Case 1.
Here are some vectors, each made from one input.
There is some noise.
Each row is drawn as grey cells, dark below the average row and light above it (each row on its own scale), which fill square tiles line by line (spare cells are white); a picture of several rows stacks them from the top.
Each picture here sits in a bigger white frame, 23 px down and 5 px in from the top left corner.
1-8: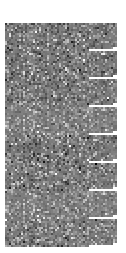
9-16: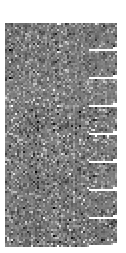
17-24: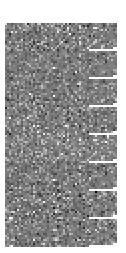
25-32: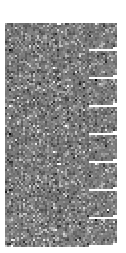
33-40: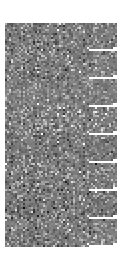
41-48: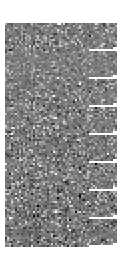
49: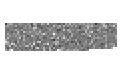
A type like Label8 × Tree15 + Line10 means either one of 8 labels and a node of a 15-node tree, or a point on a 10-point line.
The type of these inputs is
Line10.
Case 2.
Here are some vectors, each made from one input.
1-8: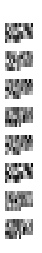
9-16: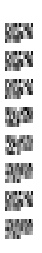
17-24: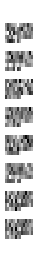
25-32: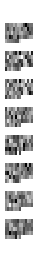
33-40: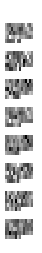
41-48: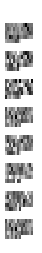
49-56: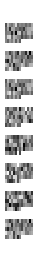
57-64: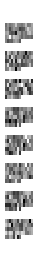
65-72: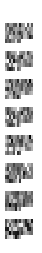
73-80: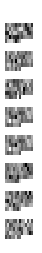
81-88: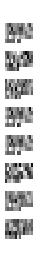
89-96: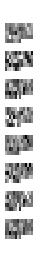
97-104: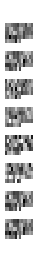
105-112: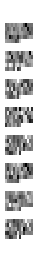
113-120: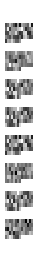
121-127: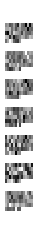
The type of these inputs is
Label5.
